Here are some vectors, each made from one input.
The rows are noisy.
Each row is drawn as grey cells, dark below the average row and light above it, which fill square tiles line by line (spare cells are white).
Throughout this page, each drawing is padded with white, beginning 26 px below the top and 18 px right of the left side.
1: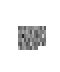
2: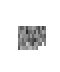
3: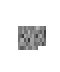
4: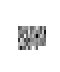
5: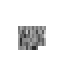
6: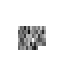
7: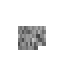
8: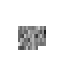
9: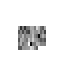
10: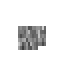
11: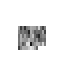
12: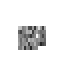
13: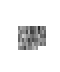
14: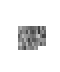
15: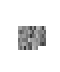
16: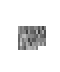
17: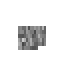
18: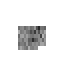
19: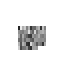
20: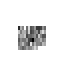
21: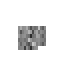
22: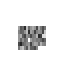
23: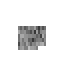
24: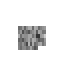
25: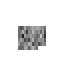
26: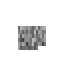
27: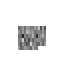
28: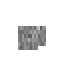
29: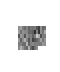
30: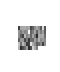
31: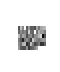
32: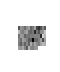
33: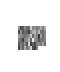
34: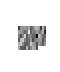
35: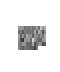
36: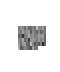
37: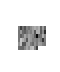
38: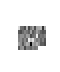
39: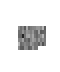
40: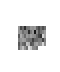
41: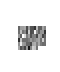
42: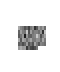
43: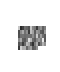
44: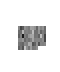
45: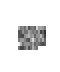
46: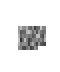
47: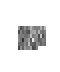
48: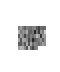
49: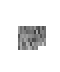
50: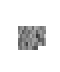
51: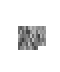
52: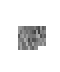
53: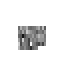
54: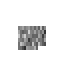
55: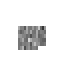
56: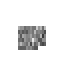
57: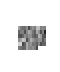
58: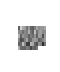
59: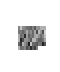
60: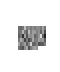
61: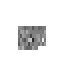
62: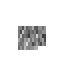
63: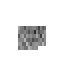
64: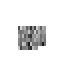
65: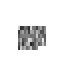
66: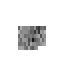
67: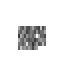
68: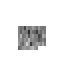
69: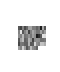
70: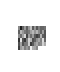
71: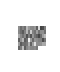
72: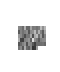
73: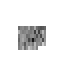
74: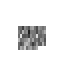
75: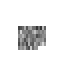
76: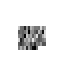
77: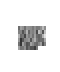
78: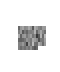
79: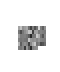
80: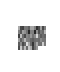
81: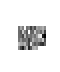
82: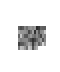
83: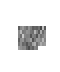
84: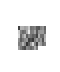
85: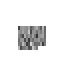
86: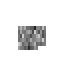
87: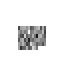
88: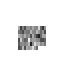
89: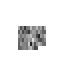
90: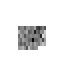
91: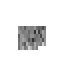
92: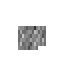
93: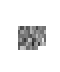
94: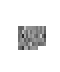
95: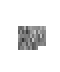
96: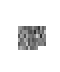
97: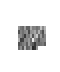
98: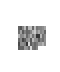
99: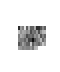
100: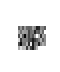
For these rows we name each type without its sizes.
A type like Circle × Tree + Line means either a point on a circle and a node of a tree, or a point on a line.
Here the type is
(Bool × Bool × Bool × Bool + Tree) × Tree.
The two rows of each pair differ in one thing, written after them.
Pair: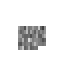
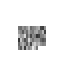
one of the four true/false values
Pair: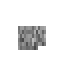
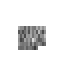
one of the four true/false values
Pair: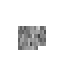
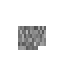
the node of the tree
